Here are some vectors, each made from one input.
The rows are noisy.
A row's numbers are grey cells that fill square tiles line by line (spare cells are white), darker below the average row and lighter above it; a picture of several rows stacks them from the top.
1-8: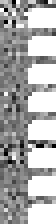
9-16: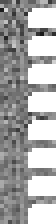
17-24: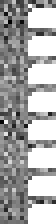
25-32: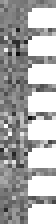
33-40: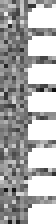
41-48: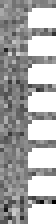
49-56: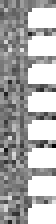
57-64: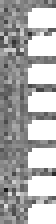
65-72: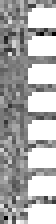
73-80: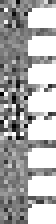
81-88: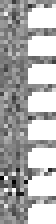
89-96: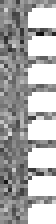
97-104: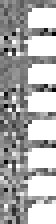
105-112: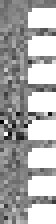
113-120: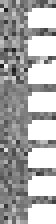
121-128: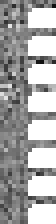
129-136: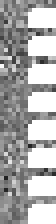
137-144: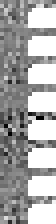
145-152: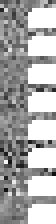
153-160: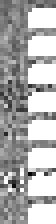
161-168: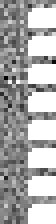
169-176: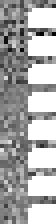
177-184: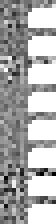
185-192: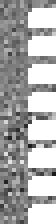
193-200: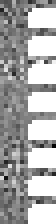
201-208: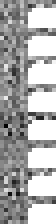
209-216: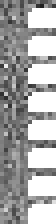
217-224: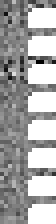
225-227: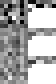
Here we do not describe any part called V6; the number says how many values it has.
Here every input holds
a true/false value, together with a list of up to two items, each either a point on a 4-point line, or a value of V6.
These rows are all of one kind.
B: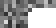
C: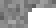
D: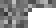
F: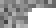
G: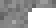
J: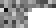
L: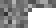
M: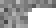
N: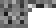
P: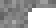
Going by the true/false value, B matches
J and N.
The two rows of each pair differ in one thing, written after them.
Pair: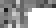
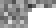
the place on the 4-point line in item 2 of the list
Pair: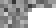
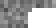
the place on the 4-point line in item 2 of the list
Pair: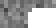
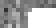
the true/false value
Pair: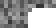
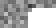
the true/false value
